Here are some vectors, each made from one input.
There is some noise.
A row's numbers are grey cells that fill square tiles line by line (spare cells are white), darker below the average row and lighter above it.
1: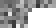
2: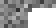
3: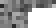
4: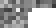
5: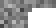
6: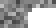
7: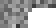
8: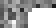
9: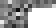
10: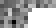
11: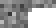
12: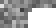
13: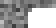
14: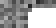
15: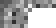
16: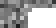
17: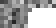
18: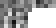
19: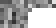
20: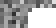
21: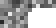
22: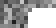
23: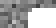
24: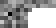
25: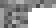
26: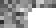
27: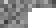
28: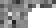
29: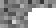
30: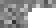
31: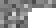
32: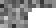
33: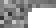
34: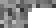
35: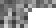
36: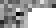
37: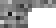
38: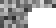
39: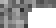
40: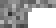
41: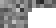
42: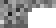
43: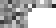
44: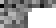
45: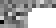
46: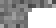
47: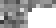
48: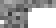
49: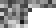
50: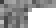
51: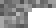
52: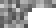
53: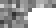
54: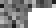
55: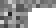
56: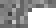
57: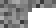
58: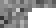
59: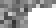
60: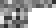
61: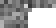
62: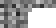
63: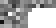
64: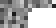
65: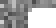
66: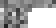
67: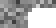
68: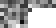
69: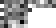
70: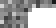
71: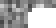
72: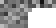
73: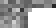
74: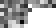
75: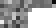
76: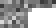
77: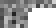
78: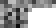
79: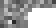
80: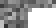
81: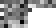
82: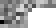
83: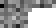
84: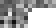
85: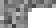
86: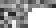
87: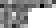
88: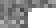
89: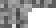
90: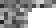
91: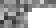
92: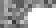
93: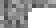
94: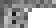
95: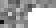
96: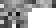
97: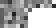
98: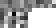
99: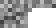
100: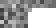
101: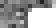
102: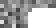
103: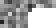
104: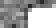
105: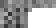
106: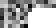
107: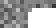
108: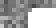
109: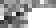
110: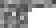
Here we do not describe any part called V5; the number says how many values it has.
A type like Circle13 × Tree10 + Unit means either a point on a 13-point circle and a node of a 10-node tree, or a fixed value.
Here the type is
List3(Bool × V5).
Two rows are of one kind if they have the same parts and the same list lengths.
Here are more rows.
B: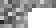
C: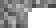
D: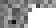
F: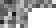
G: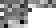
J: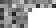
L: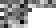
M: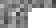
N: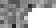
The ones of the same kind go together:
B, N
C, M
D, F, J
G, L

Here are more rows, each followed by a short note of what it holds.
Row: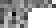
a list of one item
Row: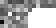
a list of two items
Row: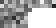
a list of two items
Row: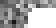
a list of one item
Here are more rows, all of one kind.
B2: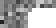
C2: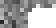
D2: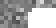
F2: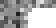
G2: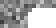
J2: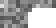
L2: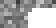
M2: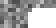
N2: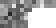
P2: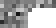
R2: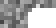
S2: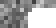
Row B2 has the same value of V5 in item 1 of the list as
J2, M2 and P2.
